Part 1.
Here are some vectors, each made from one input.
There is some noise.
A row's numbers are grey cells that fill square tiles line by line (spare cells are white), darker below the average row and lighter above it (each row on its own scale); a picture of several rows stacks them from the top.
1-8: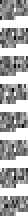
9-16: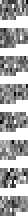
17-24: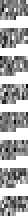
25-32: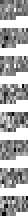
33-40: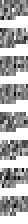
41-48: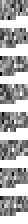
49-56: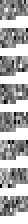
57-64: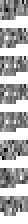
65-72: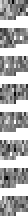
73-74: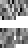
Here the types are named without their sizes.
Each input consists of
three true/false values, together with either a fixed value, or a node of a tree.
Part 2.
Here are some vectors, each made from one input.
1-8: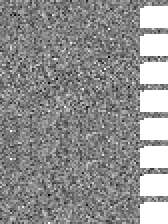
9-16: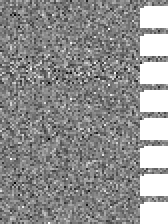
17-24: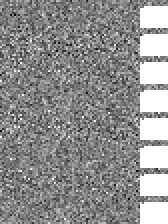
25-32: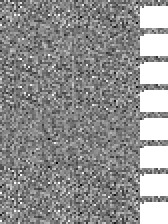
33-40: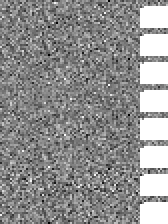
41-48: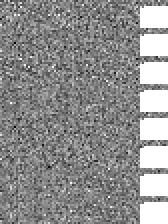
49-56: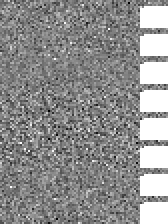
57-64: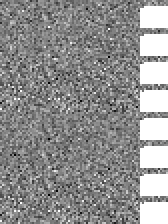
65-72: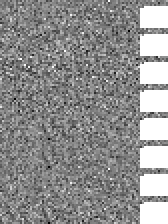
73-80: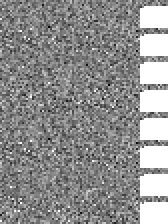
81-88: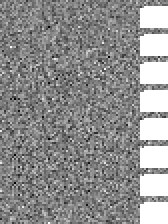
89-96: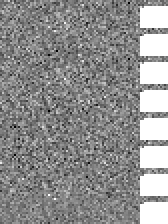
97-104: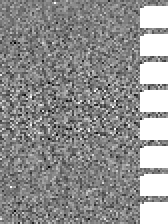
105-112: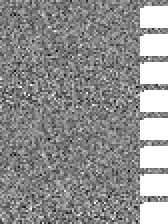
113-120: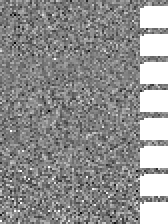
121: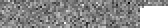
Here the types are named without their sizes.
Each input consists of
either a point on a circle, or three true/false values.
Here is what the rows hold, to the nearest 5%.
About 35% of them hold a point on a circle. The rest hold three true/false values.
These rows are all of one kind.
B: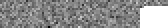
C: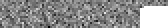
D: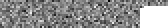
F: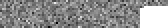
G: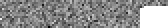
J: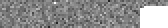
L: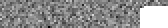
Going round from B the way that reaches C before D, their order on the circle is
B, L, G, C, D, J, F.
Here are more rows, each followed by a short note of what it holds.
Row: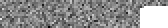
a point on a circle
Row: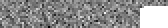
a point on a circle
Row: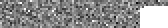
three true/false values
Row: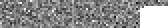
three true/false values
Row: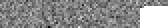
a point on a circle
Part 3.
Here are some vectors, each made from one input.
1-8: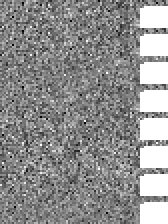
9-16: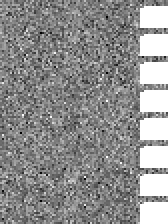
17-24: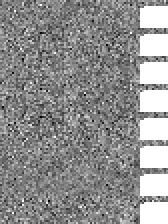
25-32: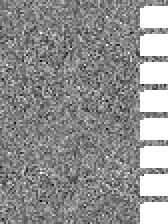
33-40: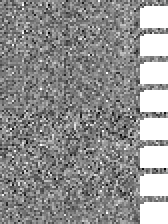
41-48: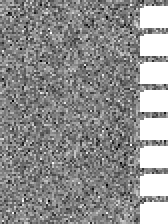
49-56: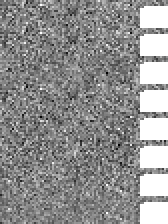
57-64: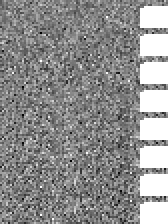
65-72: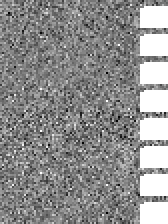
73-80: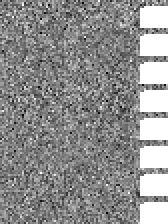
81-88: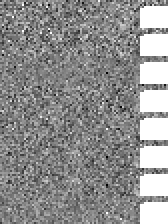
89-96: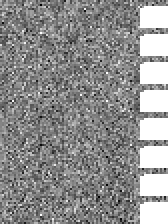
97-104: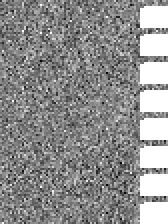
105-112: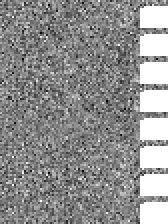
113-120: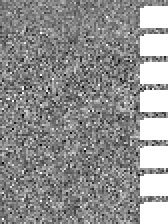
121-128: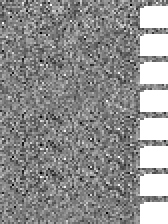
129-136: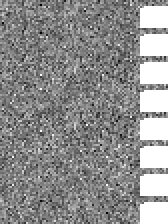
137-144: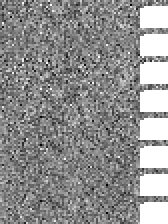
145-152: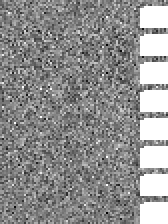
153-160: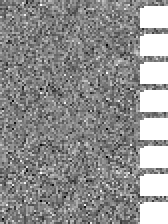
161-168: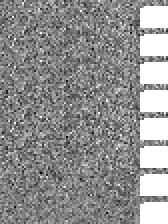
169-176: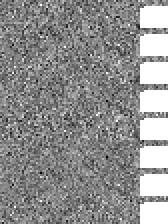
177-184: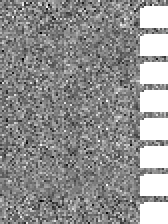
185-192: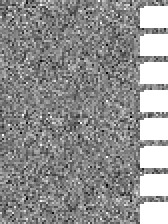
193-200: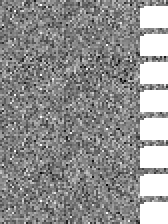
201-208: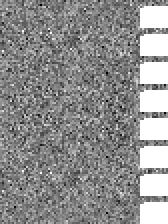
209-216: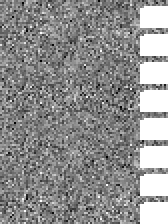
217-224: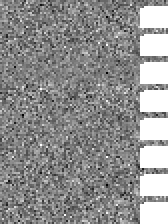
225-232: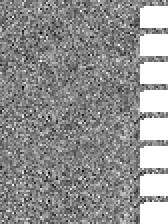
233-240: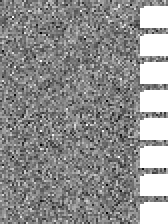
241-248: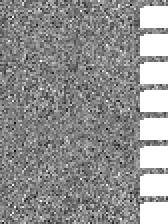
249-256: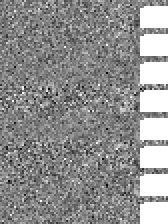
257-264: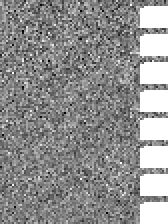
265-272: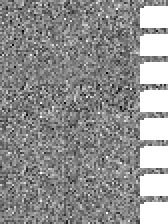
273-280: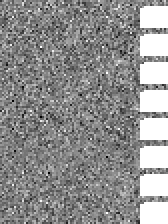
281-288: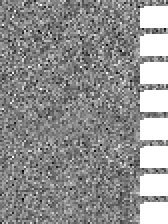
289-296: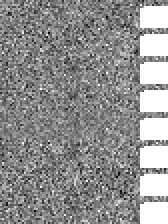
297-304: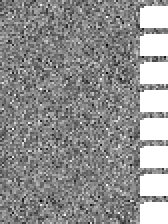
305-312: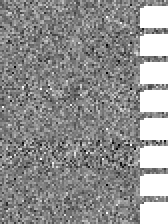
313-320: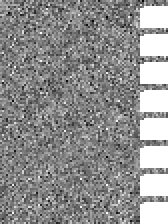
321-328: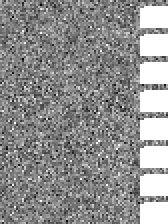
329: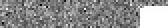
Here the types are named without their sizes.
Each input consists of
a label and a true/false value.
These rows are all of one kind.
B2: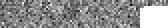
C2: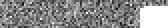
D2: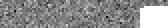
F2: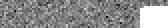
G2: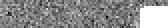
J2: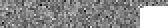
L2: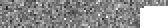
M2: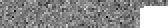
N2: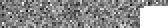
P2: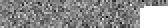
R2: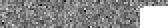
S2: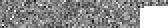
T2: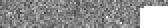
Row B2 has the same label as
D2, F2, M2 and N2.
